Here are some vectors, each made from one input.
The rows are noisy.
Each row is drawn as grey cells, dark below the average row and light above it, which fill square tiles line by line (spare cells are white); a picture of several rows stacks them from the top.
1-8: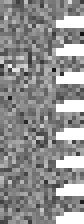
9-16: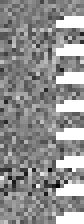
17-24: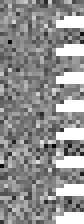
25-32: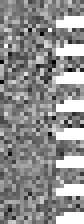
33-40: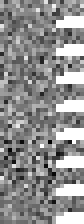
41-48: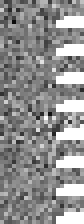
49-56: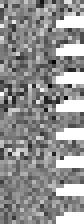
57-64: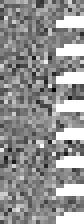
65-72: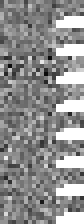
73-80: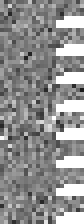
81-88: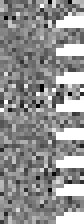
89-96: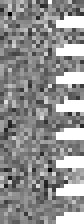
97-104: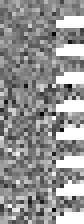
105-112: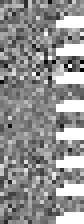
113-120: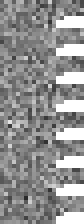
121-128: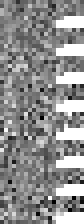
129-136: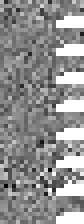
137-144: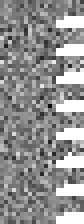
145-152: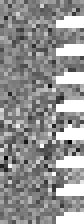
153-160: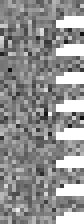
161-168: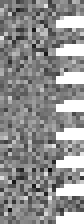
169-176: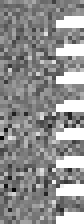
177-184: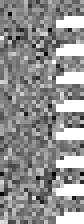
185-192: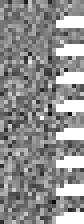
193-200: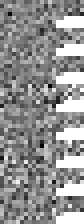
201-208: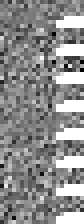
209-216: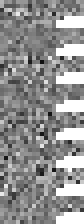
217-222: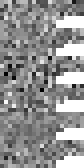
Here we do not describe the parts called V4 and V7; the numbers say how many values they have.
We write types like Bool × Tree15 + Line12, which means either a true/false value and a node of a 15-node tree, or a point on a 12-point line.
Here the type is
Bool × Label9 + (Line6 + V4) × V7.
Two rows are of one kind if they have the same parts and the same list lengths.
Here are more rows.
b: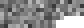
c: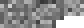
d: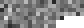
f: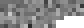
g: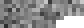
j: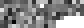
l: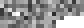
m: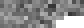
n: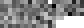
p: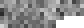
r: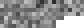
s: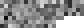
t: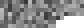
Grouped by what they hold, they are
b, c, d, f, r, t
g, j, p
l, m, n, s

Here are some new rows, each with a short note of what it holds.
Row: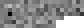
a value of V4 and a value of V7
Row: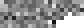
one of 9 labels and a true/false value
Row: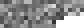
a point on a 6-point line and a value of V7
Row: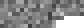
a point on a 6-point line and a value of V7
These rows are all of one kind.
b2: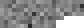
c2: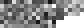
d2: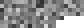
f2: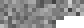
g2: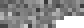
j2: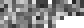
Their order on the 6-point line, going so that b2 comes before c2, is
j2, d2, b2, f2, c2, g2.
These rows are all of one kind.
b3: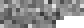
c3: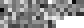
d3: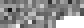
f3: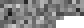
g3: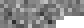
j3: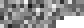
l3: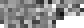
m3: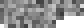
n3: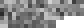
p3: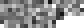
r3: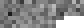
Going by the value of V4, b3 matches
g3 and j3.
